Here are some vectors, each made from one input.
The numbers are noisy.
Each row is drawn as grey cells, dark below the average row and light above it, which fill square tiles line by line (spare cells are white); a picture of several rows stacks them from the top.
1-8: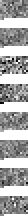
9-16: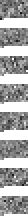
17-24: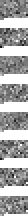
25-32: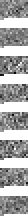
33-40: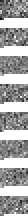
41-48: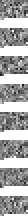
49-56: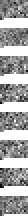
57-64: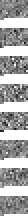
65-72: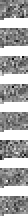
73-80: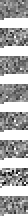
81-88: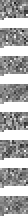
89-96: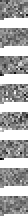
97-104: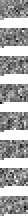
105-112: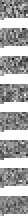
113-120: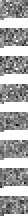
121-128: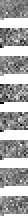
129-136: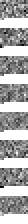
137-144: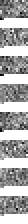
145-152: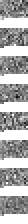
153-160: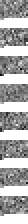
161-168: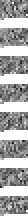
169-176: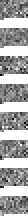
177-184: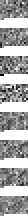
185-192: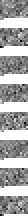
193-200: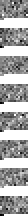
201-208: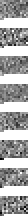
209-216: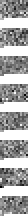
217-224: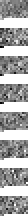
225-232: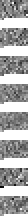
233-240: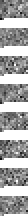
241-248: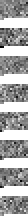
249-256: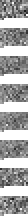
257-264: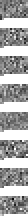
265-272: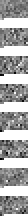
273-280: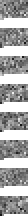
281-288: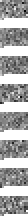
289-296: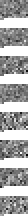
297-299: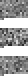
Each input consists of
a list of up to two items, each either a point on a 5-point line, a point on a 6-point line and a true/false value, or a point on a 7-point line.
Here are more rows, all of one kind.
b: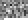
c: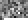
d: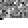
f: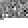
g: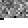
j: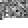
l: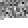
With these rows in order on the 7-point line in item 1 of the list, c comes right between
d and j.
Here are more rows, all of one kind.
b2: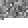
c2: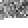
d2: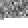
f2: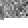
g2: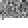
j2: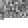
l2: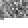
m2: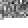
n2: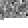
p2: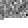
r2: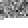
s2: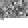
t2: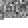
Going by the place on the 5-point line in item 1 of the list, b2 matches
d2 and j2.
